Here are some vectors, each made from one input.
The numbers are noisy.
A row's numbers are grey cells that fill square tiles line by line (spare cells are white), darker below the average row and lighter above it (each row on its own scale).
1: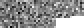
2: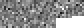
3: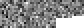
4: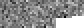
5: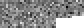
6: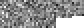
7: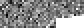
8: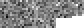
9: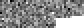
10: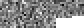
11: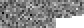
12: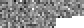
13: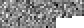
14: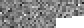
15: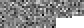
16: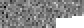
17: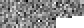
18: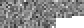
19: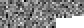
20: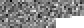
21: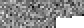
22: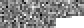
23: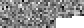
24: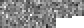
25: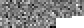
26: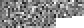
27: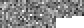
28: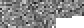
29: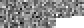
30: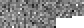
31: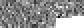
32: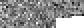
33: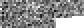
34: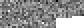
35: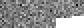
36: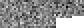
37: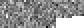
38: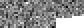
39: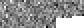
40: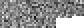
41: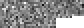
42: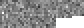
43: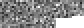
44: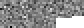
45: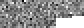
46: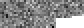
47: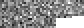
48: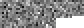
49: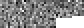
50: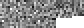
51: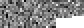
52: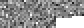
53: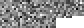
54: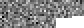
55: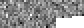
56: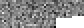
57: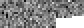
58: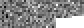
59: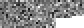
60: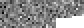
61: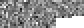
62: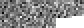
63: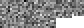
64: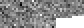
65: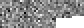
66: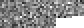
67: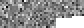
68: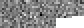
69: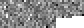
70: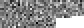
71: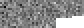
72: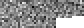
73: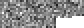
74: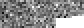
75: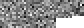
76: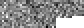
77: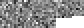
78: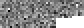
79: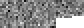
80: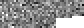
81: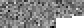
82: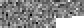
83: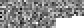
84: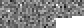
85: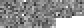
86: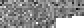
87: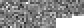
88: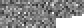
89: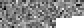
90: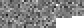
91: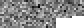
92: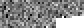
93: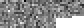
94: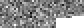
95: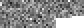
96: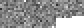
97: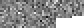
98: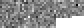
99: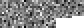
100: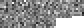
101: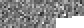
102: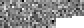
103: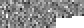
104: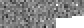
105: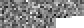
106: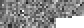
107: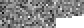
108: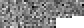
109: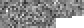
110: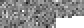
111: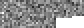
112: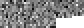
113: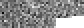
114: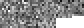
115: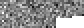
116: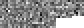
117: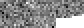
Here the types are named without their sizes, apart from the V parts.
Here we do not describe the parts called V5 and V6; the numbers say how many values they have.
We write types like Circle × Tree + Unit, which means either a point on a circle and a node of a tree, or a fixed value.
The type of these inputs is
Label × (Tree + V5) × V6.
